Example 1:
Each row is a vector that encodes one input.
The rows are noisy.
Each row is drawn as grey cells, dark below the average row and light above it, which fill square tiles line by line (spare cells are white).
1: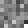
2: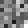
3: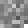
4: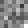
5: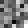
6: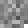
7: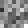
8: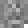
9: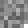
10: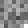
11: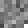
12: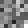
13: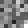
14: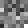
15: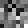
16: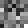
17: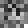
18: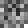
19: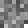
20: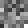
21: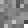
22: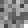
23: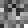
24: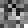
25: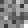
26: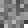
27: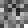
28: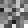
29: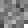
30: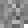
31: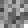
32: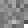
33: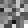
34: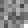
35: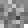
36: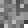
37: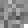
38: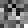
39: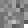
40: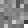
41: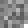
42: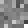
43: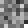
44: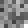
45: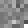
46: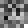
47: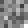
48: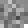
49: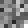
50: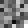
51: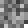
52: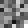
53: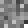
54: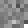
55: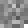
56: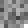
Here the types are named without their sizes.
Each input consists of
a point on a line.
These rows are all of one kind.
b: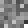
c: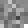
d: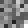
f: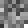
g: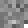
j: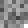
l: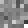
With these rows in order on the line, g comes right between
c and l.
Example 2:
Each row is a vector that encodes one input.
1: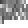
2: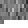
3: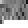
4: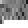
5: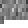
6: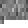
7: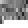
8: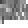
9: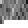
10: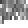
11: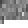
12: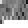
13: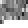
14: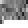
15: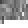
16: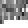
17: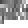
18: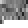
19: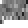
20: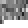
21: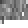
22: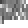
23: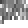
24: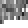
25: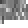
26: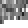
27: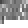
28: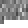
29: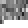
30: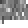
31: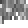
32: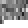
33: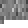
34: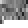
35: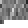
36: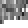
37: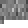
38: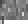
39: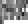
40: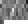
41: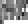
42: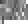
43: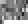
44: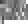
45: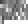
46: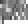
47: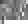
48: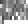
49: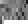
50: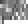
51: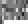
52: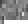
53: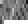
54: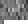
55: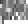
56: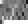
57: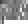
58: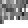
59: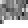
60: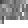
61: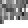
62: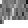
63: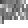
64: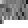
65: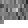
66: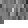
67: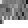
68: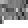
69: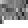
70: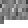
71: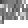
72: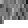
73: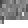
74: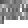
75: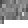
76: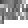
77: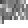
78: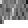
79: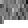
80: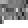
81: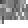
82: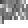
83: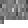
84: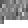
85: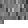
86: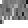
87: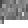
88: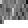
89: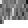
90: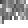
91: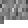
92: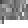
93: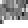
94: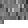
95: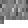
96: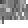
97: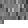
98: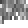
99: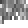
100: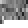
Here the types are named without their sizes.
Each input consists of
a point on a line.
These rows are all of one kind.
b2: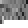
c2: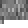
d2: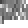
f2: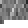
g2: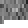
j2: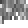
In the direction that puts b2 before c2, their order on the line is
b2, g2, f2, c2, d2, j2.
